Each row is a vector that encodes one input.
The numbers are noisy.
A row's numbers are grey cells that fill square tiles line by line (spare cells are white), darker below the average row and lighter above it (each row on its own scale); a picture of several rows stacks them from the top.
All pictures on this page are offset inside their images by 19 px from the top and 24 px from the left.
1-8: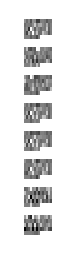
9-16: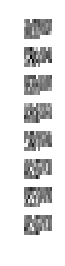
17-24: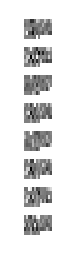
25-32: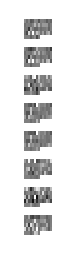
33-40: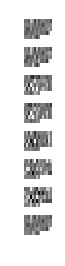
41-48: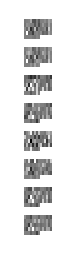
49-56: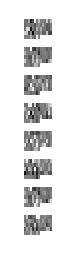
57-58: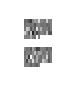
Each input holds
three true/false values.
